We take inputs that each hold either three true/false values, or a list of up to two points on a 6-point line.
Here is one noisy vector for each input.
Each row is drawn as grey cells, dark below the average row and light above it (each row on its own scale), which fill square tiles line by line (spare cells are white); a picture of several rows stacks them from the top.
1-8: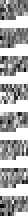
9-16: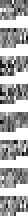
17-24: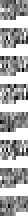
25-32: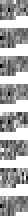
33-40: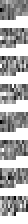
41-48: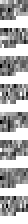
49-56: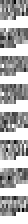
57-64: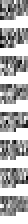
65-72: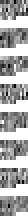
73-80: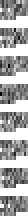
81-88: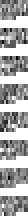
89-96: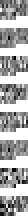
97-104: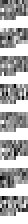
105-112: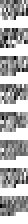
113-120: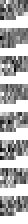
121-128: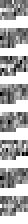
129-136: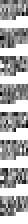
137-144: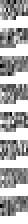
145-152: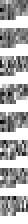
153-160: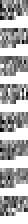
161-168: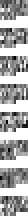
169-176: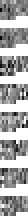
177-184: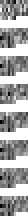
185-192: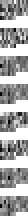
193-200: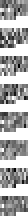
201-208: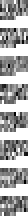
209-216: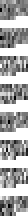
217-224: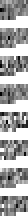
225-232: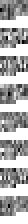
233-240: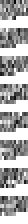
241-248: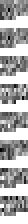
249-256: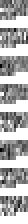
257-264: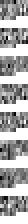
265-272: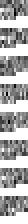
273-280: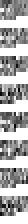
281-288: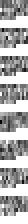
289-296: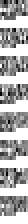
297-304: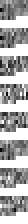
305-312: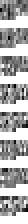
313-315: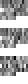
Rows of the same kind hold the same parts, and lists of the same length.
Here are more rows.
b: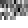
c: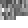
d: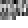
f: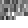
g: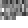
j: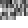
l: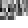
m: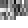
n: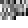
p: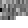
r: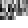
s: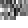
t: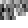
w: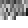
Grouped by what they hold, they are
b, c, g, j, m, s
d, n, w
f
l, p, r, t

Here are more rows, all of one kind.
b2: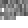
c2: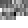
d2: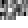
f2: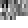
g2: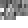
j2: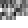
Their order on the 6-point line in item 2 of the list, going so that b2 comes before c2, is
f2, g2, b2, j2, c2, d2.
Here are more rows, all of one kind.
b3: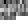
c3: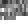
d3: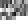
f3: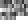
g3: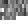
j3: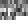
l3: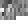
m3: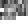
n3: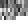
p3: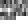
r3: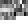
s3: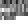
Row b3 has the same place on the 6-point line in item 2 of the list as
c3, f3, l3 and s3.
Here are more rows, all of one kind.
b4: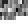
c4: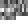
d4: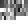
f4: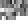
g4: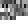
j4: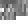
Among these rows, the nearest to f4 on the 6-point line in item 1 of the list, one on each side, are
c4 and j4.
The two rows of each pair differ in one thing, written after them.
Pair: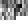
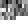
the place on the 6-point line in item 2 of the list
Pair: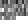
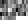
the place on the 6-point line in item 2 of the list
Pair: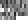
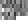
the place on the 6-point line in item 2 of the list
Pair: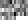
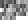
the place on the 6-point line in item 1 of the list
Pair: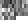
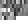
the place on the 6-point line in item 2 of the list
